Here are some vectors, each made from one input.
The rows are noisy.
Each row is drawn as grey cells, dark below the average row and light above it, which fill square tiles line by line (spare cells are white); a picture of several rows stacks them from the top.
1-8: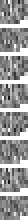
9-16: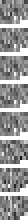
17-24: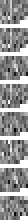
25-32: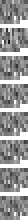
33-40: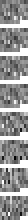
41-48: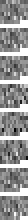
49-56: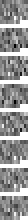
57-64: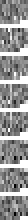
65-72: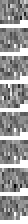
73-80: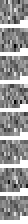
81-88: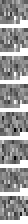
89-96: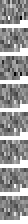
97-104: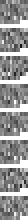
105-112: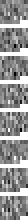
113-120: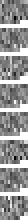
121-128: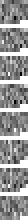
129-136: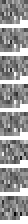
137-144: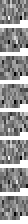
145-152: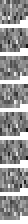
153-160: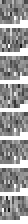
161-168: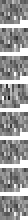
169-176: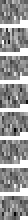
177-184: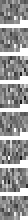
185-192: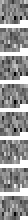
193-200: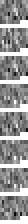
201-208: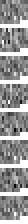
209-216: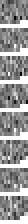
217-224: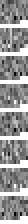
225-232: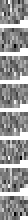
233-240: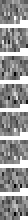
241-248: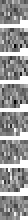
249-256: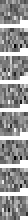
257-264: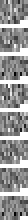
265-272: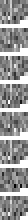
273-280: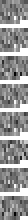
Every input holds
either a point on an 18-point circle and a point on an 8-point line, or a point on a 20-point circle.
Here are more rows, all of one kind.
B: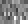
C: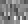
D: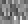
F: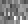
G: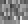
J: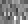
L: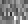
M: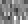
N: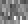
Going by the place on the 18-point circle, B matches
F, J and L.
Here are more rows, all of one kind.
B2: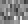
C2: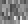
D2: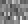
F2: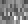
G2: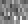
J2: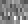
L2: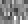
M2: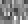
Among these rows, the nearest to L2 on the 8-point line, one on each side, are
D2 and M2.
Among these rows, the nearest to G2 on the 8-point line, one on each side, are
C2 and J2.
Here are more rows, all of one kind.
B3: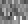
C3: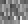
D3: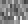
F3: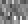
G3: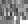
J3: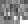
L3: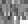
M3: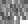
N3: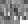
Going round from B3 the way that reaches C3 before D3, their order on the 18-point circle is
B3, C3, N3, J3, G3, M3, D3, L3, F3.
